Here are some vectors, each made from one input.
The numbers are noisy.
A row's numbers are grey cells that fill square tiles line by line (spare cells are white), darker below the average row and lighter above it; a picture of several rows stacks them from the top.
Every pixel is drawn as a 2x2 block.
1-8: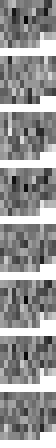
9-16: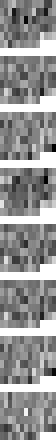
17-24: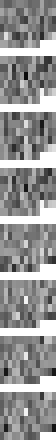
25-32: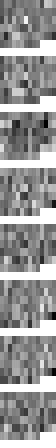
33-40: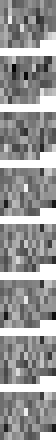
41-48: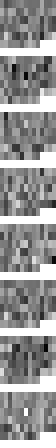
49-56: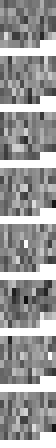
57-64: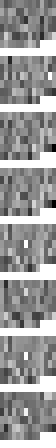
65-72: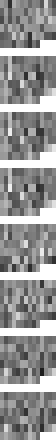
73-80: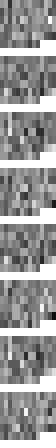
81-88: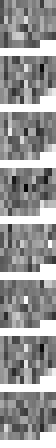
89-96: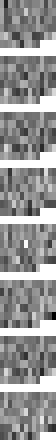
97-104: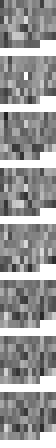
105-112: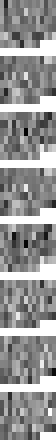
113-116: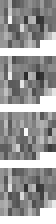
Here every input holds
either a point on a 7-point line, or a point on a 12-point line.
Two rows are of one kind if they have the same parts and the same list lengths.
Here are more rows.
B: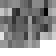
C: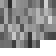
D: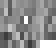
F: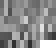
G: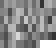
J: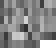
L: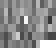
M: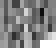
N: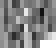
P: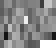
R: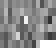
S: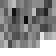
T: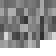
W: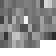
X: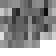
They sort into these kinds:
B, M, N, S, T, X
C, D, F, G, J, L, P, R, W

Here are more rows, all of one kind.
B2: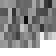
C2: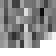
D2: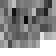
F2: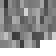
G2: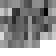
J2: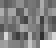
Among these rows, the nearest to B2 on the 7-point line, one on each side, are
D2 and J2.
